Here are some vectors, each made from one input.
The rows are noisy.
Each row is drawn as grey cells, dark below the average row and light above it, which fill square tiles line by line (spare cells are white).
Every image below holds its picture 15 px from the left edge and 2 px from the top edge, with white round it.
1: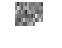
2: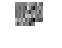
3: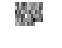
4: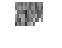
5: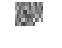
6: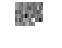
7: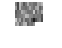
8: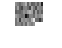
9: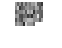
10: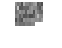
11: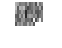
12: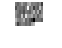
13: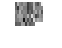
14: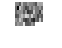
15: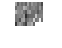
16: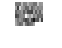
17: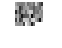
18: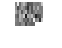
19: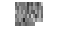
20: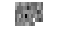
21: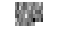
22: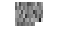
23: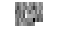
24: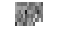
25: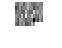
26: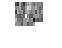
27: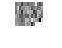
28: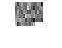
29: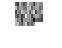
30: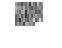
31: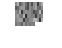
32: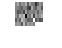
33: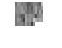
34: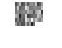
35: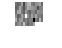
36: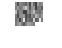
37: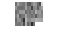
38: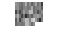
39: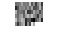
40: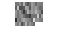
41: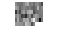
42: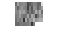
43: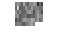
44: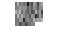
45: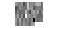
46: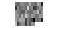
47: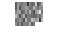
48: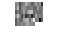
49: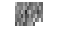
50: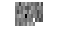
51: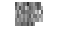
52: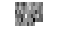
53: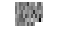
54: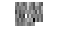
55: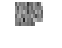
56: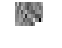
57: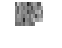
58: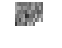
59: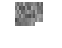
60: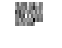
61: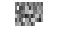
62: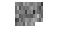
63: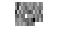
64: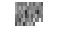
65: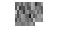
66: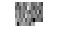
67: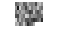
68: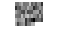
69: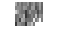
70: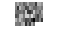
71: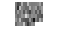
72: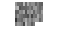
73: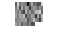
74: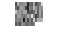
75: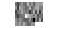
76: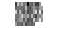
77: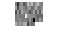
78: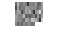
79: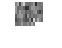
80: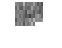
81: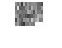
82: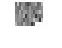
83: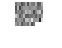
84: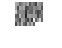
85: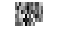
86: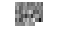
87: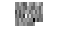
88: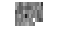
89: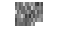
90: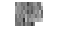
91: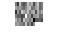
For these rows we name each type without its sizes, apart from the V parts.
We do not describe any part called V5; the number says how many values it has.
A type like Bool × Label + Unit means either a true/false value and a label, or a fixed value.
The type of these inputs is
Line × (Line + V5).
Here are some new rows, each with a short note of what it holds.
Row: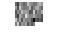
a point on each of two lines
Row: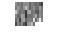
a point on a line and a value of V5
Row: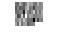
a point on each of two lines
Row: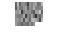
a point on a line and a value of V5
